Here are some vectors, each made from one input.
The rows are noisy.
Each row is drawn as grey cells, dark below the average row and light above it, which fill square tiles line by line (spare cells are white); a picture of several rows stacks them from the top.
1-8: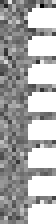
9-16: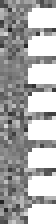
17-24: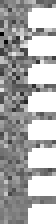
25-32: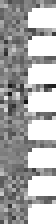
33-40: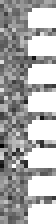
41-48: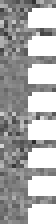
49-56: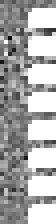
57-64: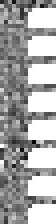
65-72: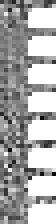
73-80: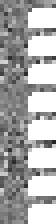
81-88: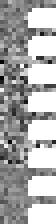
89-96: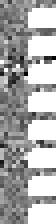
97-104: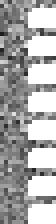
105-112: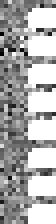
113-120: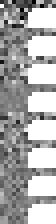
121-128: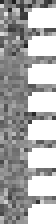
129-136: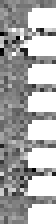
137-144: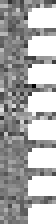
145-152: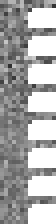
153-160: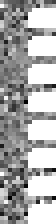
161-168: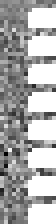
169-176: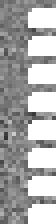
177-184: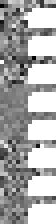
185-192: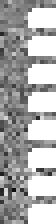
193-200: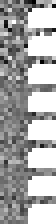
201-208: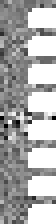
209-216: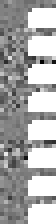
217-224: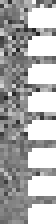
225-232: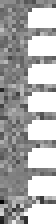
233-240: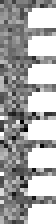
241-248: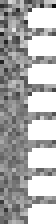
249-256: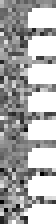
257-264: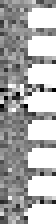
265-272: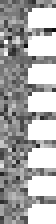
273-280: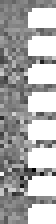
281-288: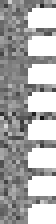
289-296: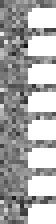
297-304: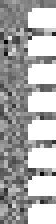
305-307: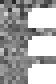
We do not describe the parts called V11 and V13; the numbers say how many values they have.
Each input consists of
a point on a 9-point circle and a point on each of two 3-point lines, together with either a fixed value, or a value of V11 and a value of V13.
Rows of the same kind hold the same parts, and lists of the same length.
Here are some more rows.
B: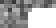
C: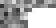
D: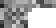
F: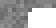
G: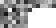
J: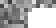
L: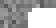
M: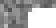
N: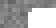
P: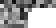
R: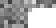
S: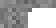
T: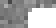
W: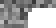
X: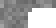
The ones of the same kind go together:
B, D, J, N, P, R, T, W
C, F, G, L, M, S, X

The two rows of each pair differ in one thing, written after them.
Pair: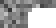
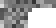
the value of V11
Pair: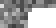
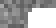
the place on one of the two 3-point lines
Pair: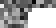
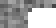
the value of V13
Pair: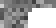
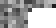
the value of V11
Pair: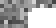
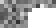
the value of V11
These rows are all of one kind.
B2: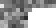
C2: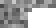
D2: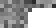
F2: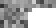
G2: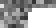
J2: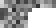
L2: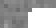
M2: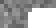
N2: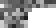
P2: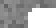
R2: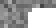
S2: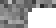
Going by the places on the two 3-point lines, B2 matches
L2 and S2.
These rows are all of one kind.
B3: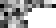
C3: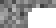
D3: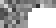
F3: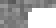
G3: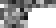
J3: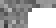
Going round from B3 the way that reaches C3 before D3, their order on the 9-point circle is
B3, C3, J3, D3, F3, G3.
